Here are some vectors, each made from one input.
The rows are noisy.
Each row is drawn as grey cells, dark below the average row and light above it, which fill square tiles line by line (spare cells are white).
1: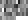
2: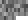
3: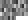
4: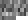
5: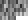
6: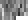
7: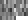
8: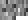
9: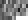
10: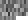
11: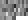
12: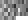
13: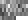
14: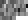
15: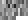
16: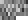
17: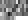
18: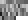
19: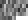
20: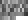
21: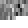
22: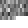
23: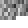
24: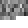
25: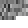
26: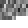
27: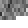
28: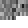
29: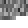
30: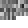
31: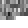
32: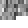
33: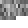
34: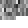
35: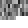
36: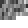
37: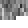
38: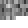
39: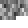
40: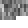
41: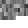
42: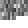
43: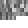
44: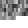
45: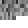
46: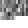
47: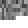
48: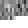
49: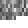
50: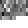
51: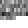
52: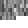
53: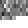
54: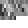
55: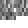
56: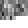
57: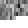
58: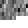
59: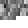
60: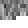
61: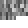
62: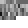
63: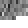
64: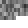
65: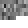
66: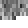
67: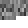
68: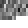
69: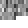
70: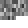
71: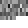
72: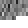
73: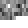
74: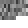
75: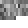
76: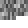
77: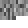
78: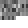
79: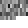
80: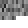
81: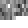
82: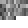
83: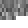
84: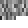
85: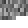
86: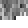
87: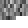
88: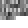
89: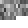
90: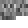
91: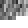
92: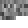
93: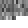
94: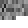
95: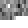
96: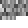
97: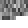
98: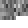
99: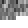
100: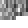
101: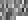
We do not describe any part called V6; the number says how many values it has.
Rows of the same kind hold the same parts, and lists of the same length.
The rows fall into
2 kinds.
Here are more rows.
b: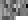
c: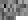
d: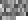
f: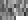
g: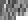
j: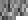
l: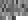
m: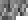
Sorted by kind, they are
b, c, g, j, l, m
d, f

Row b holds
one of 7 labels and three true/false values.
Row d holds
one of 7 labels and a value of V6.
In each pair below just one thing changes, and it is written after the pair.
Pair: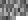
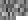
one of the three true/false values
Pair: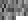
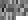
one of the three true/false values
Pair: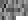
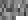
one of the three true/false values
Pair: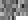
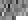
the label
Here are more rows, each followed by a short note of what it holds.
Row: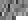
one of 7 labels and three true/false values
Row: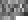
one of 7 labels and a value of V6
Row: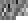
one of 7 labels and three true/false values
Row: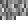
one of 7 labels and a value of V6
